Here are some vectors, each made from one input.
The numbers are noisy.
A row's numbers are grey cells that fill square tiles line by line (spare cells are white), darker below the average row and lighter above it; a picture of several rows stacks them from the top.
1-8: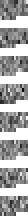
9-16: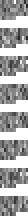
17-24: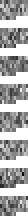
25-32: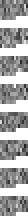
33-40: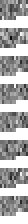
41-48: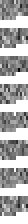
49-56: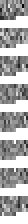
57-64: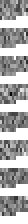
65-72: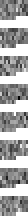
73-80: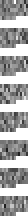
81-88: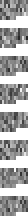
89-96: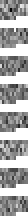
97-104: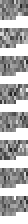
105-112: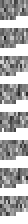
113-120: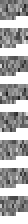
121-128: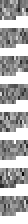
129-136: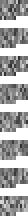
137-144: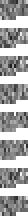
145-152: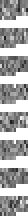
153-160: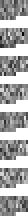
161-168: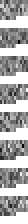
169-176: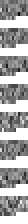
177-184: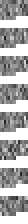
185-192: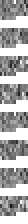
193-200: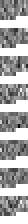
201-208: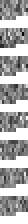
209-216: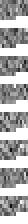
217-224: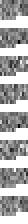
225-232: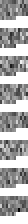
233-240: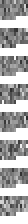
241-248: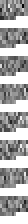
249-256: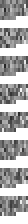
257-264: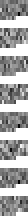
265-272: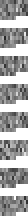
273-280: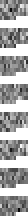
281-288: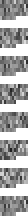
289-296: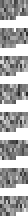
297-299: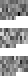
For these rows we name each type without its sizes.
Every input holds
either a point on a circle, or a list of points on a line.
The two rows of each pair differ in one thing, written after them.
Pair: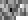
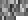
the place on the line in item 1 of the list
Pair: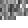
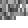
the place on the line in item 1 of the list
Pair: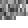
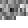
the place on the line in item 1 of the list
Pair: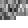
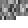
the place on the line in item 1 of the list
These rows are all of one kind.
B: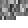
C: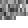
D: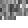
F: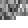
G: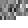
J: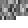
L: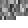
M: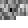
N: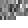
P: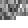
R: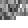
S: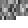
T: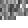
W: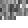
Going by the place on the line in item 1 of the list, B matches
J, L and S.
